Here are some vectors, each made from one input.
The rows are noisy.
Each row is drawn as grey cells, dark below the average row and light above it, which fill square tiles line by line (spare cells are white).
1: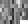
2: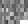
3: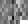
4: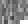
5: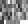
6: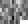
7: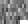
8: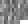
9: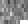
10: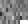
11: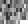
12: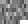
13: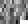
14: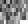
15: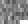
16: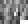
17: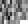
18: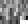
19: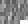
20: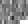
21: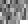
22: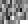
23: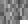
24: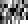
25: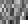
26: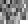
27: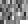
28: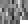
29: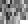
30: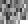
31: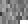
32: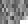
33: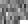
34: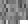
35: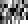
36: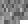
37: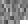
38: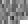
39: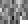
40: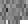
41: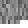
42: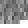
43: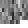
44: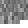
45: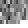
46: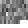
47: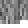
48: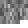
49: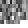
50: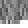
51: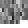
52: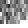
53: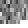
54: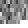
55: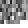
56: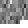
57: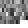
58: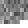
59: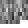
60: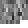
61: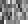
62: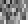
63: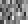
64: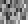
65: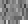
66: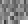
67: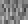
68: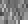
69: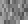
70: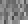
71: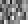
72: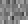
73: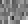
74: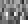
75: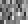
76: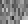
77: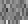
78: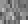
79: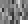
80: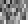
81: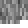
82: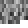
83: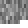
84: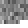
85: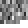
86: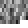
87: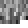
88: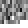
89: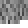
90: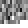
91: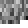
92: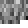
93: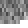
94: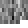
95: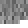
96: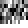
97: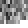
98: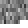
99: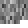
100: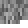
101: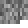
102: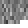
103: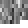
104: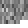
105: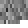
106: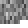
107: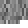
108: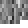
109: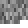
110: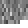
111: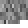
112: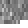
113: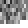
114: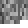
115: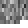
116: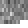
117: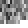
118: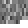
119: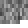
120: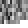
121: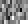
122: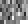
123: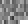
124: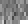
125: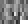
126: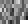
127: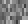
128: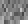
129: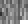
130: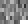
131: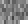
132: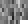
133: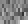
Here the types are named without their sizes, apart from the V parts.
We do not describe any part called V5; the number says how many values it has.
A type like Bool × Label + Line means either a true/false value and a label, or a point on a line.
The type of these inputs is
List(Bool × V5).
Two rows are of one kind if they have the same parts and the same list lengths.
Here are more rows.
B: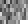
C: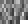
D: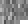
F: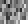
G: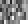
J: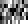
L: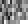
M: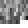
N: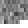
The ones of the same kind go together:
B, F, G, L
C, M
D, N
J

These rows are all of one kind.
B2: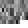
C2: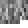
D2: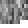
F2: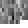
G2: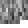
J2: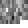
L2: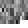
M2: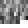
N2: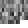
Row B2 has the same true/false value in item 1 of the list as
L2, M2 and N2.
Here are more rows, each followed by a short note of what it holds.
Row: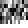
the empty list
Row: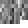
a list of two items
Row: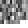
a list of one item
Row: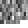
a list of one item
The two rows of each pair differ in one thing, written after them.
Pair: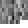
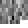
the value of V5 in item 1 of the list
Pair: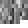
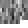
the value of V5 in item 1 of the list
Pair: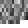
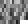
the value of V5 in item 1 of the list
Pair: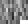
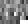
the true/false value in item 1 of the list
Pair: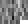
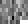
the value of V5 in item 1 of the list
